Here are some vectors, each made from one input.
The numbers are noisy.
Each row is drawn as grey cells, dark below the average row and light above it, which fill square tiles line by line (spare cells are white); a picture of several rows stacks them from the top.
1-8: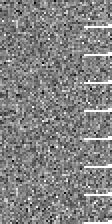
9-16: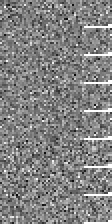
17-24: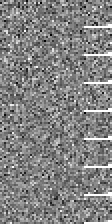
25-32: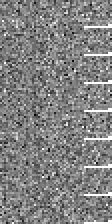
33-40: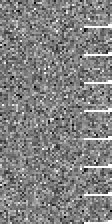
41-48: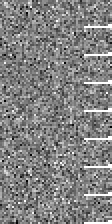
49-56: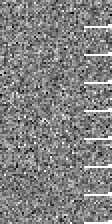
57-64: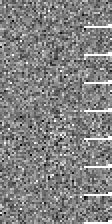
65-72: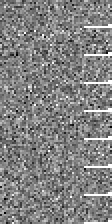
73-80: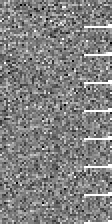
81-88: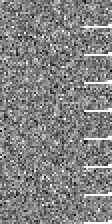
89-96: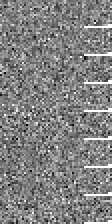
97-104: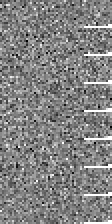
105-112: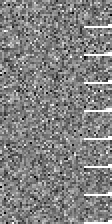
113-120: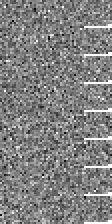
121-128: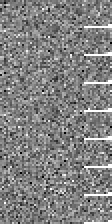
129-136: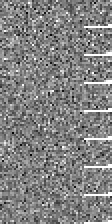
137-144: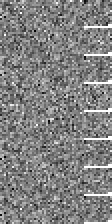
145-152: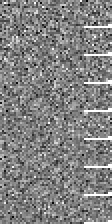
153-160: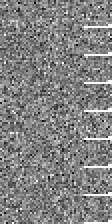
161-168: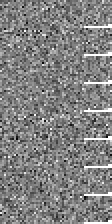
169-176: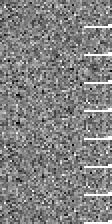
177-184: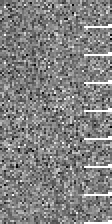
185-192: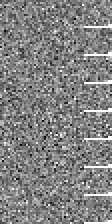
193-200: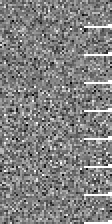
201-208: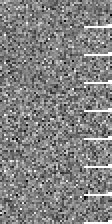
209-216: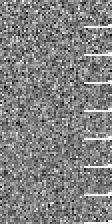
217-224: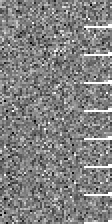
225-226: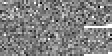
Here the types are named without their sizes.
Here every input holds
a label, together with a list of points on a circle.
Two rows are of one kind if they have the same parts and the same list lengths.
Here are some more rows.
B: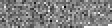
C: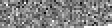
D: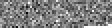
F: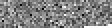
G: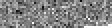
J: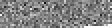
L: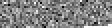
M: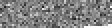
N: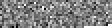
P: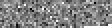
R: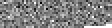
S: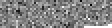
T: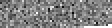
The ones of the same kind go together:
B, C, D, P
F, G, J, M, R, S
L, N, T

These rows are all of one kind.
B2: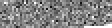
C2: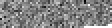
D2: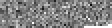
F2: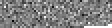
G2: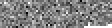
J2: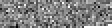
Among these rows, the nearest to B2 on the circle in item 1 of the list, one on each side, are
C2 and J2.
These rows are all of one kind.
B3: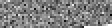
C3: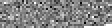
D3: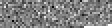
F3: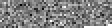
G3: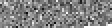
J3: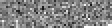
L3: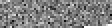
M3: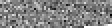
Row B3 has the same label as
L3 and M3.
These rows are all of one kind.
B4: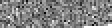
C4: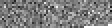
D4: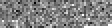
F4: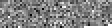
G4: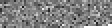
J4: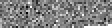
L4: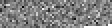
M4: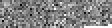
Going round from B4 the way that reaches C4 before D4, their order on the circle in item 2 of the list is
B4, L4, C4, D4, M4, J4, G4, F4.
